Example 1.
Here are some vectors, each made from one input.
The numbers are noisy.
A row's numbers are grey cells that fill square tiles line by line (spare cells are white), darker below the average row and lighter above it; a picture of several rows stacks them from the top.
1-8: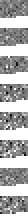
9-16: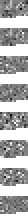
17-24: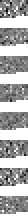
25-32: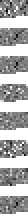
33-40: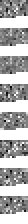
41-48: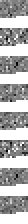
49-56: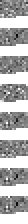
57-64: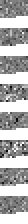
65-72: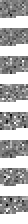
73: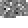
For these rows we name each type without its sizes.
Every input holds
a true/false value, together with either a fixed value, or a node of a tree.
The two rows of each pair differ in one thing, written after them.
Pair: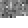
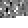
the true/false value
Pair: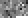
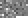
the node of the tree
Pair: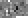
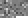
the node of the tree
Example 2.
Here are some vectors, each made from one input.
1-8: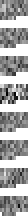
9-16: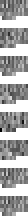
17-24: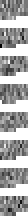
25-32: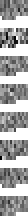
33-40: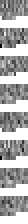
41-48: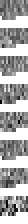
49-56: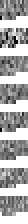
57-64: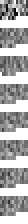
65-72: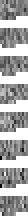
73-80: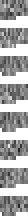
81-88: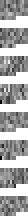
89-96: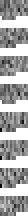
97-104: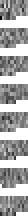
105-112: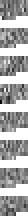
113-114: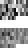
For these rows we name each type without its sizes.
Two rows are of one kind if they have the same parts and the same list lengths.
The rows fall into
3 kinds.
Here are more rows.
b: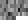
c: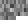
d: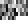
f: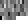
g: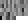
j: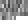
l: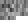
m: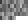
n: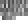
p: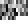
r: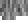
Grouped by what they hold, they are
b, c, f, g
d, p
j, l, m, n, r

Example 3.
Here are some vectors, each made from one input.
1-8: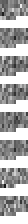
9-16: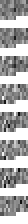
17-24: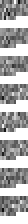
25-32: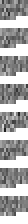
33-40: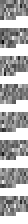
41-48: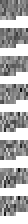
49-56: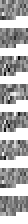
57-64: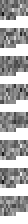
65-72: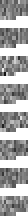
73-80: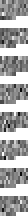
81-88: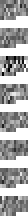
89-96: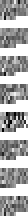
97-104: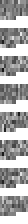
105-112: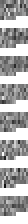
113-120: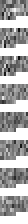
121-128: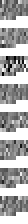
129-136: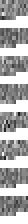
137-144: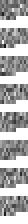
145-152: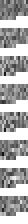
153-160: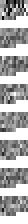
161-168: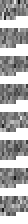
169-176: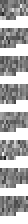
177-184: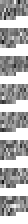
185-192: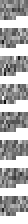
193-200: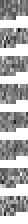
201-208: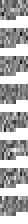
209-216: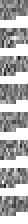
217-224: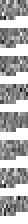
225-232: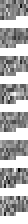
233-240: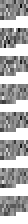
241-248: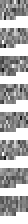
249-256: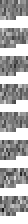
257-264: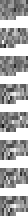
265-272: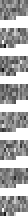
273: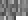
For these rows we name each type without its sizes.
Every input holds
a list of points on a line.
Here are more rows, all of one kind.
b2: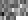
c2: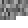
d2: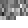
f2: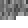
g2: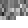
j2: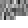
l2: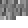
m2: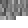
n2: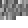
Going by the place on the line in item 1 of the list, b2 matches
d2 and g2.
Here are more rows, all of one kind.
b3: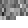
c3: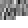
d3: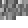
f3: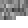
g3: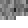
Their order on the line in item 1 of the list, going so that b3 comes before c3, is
b3, d3, g3, f3, c3.
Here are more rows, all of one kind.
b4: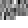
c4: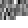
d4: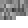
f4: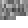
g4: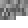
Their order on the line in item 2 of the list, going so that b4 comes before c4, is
f4, d4, b4, g4, c4.
